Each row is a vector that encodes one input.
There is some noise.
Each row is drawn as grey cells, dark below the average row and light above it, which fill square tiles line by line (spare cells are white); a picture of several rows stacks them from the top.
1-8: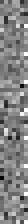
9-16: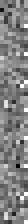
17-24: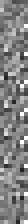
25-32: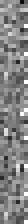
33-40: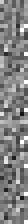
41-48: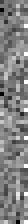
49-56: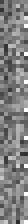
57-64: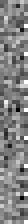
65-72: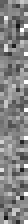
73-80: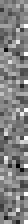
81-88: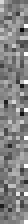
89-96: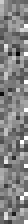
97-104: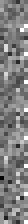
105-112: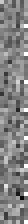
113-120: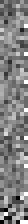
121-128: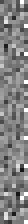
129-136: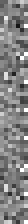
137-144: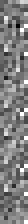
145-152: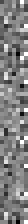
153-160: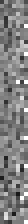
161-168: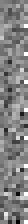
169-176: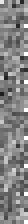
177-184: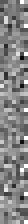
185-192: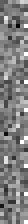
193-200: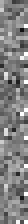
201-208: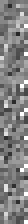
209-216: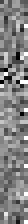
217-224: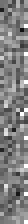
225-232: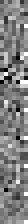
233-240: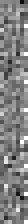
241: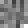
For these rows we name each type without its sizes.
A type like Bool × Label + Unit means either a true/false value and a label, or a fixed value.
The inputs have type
List(Circle).
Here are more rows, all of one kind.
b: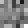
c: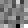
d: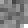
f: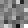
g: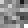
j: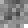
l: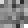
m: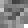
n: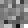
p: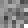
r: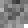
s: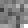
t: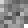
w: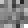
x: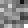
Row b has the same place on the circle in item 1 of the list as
f, l, n and w.
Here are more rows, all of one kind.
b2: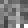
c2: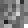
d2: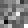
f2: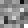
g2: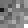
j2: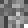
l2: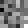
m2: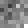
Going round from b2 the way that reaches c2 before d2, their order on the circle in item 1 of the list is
b2, j2, m2, g2, l2, c2, d2, f2.
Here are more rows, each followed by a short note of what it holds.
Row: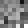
a list of three items
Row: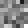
a list of two items
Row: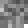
a list of two items
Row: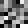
the empty list
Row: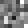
a list of one item
